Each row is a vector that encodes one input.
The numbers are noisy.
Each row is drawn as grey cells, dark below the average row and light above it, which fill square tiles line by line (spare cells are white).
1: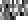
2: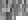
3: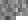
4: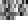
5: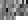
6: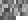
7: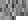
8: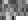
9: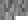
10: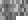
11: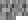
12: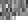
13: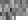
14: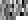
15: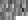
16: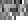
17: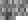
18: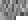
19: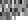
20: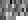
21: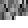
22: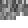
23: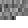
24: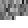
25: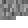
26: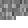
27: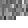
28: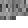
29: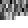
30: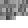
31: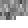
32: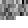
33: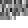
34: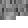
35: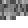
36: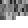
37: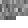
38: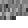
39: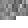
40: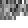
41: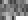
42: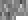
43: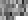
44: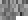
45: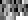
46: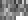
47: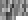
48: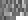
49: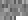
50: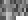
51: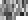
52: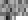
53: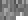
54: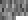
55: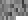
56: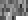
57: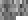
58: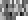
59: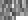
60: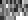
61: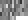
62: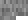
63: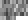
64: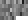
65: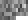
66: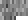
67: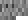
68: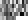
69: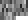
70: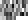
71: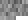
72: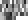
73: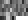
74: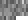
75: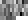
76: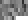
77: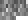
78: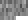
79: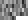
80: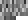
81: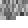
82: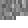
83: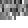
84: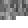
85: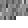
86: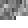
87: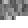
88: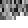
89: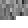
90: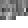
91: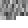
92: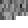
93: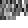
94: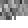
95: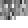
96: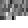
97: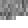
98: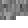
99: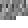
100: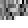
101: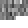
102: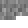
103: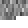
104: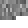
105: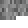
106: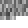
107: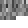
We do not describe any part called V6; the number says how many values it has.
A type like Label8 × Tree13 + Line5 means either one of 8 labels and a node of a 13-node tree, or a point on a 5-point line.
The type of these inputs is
(Bool × V6 + Unit) × Circle5 + List2(Line4).
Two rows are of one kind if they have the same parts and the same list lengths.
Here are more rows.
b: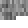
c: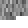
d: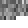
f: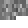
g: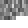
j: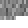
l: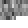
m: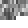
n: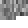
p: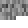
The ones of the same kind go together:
b, d, p
c, f, l
g
j, n
m

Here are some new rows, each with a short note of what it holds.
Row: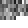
a list of one item
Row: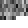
a list of two items
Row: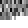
a point on a 5-point circle, a true/false value and a value of V6
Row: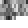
a list of one item
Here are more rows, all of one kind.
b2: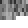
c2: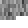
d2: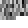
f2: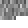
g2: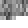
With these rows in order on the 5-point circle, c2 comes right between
b2 and g2.
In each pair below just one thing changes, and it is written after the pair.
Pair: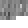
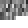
the value of V6
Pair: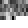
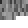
the true/false value
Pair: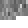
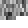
the true/false value
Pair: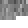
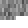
the place on the 5-point circle
